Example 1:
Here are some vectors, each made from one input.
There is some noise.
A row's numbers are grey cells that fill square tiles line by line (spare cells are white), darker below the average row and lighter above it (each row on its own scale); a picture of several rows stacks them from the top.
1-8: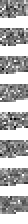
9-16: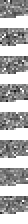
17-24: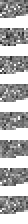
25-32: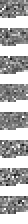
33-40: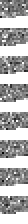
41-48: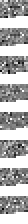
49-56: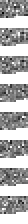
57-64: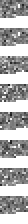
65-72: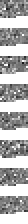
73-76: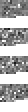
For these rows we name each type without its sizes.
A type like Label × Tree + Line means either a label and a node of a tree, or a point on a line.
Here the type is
Bool × Bool × Bool × Bool + Tree.
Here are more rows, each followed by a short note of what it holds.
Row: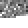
four true/false values
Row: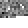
a node of a tree
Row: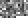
four true/false values
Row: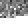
four true/false values
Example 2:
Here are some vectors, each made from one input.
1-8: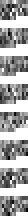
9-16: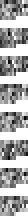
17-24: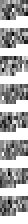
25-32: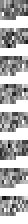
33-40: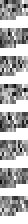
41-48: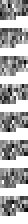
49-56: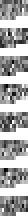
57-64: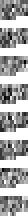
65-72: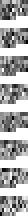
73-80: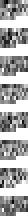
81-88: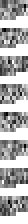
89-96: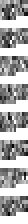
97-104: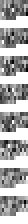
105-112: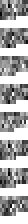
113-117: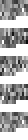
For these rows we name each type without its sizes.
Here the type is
Label + Line.
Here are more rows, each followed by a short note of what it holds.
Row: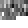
a point on a line
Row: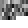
a point on a line
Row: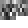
a point on a line
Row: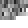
a label
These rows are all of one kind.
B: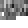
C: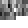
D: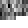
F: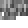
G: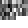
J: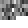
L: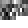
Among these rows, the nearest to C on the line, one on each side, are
D and G.
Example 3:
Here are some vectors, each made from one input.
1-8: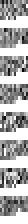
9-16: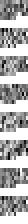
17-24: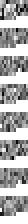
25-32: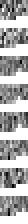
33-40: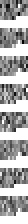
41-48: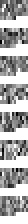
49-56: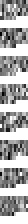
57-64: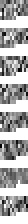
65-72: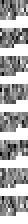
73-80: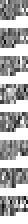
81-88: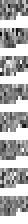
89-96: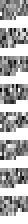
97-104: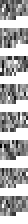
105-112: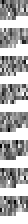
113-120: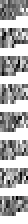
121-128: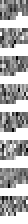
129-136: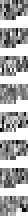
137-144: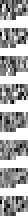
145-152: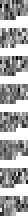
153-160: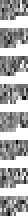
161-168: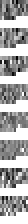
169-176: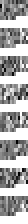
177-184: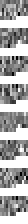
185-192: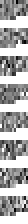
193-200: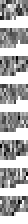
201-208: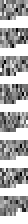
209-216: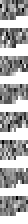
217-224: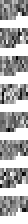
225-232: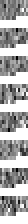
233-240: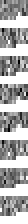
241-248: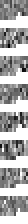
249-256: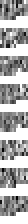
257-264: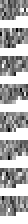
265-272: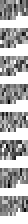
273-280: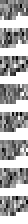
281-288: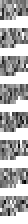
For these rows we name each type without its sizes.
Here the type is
(Circle + Unit) × Label.
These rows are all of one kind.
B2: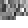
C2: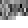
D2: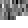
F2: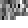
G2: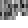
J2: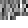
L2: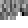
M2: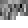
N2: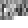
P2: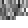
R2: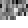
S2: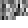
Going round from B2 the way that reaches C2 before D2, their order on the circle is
B2, P2, S2, F2, J2, R2, L2, N2, C2, M2, D2, G2.
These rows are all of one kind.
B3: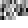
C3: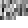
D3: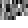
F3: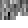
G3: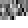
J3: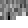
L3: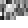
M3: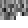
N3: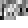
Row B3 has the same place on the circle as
C3 and N3.
